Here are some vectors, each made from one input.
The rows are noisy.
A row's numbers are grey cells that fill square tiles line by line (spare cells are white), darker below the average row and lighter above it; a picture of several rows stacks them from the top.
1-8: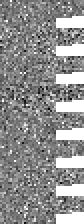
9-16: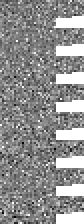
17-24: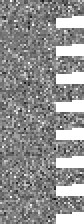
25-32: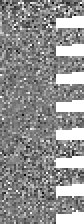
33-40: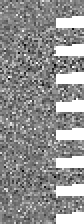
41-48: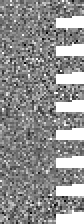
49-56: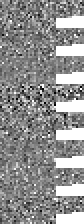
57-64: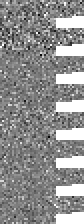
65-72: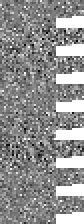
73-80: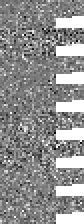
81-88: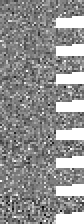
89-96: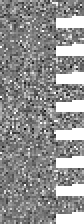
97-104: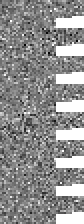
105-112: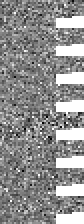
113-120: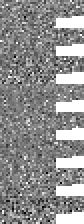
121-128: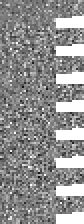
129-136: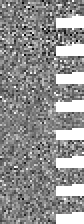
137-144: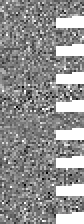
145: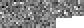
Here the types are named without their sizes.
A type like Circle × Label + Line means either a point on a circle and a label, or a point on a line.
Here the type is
(Circle + Label) × Tree + Unit.
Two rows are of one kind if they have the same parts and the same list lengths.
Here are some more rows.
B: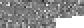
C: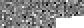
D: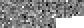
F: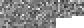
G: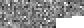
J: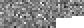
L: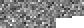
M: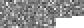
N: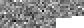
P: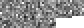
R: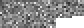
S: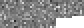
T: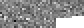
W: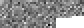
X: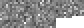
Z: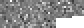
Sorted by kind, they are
B, F, G, J, M, N, P, R, S, T, W, X
C, D
L, Z

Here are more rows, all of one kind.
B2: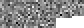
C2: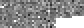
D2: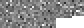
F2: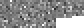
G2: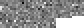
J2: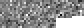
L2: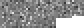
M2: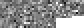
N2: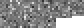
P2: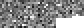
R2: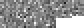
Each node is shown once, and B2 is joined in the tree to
J2 and L2.
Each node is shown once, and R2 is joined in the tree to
D2.
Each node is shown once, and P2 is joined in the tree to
C2.
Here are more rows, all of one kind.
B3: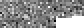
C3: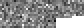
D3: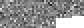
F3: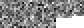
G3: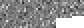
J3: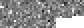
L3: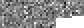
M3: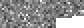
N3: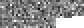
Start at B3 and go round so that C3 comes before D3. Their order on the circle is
B3, M3, C3, L3, F3, G3, D3, J3, N3.
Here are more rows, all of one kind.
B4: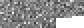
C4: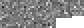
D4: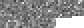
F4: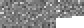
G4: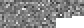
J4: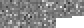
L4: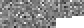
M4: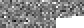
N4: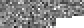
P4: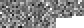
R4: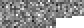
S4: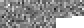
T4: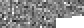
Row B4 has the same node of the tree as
F4, L4 and P4.
